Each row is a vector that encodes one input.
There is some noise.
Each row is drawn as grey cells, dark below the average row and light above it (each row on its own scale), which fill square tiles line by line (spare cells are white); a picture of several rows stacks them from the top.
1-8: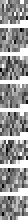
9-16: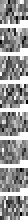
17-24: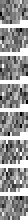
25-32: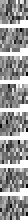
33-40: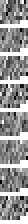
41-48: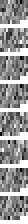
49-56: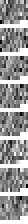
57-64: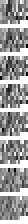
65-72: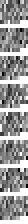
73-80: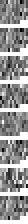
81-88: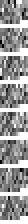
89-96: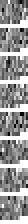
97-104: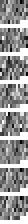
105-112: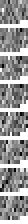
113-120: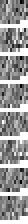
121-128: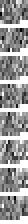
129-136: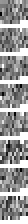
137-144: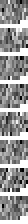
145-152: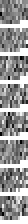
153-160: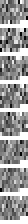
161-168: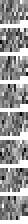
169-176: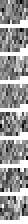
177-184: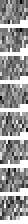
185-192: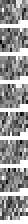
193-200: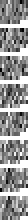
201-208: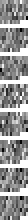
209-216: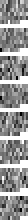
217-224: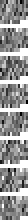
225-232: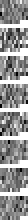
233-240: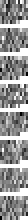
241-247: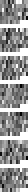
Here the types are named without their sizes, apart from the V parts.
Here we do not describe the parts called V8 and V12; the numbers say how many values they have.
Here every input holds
either a point on a line and a value of V12, or four true/false values and a value of V8.
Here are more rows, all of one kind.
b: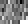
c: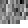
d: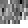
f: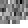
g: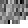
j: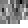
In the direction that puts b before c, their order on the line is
f, g, b, c, d, j.
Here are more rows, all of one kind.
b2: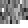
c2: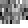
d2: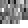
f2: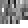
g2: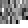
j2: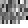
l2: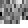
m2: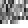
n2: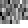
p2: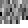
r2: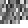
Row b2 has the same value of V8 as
c2, f2, g2 and j2.
